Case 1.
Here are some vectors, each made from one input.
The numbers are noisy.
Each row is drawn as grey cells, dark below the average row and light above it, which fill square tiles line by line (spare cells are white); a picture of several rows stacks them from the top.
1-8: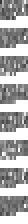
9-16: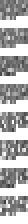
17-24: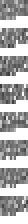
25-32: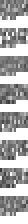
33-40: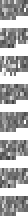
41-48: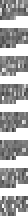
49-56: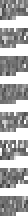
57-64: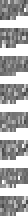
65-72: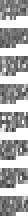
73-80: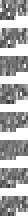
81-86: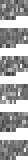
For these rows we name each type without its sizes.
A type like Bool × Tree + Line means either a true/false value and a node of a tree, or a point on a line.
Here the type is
Line.
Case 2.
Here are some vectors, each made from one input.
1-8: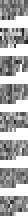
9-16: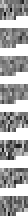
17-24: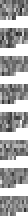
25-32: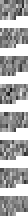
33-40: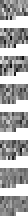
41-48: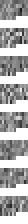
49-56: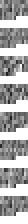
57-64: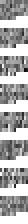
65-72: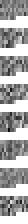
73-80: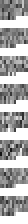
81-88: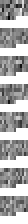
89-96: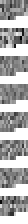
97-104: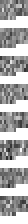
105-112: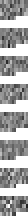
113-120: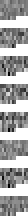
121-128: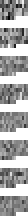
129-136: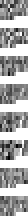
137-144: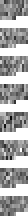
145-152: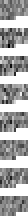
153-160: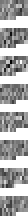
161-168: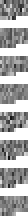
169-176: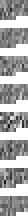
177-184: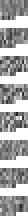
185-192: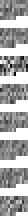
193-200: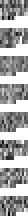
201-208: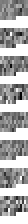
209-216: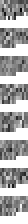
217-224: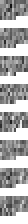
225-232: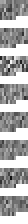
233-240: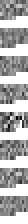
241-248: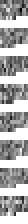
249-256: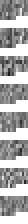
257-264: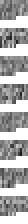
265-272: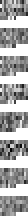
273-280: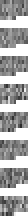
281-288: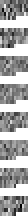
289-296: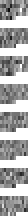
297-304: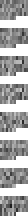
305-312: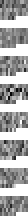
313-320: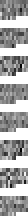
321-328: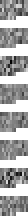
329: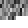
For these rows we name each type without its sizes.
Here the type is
Line.
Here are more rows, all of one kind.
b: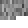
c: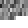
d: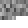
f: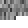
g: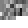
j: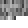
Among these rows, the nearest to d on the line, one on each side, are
f and g.
